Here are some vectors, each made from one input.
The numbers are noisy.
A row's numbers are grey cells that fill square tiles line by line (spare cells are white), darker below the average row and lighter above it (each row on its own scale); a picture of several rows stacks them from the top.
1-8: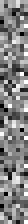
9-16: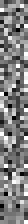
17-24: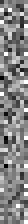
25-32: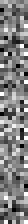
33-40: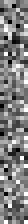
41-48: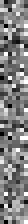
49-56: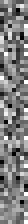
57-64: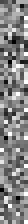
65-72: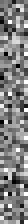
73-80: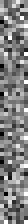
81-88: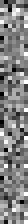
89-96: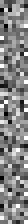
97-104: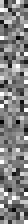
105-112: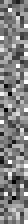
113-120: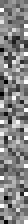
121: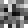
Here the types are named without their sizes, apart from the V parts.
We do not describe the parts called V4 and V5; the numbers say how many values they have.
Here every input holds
a true/false value and a value of V4, together with either a point on a line, or a value of V5.
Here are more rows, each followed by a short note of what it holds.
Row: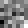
a point on a line, a true/false value and a value of V4
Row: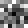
a point on a line, a true/false value and a value of V4
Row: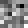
a point on a line, a true/false value and a value of V4
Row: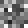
a true/false value, a value of V4 and a value of V5
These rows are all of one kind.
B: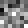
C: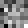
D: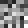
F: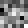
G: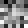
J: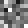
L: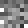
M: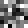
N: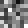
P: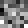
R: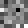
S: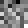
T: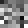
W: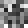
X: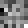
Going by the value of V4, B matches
C, F, P and X.
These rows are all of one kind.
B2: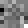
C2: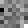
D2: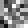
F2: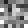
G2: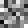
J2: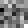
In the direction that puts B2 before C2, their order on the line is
D2, F2, B2, C2, G2, J2.
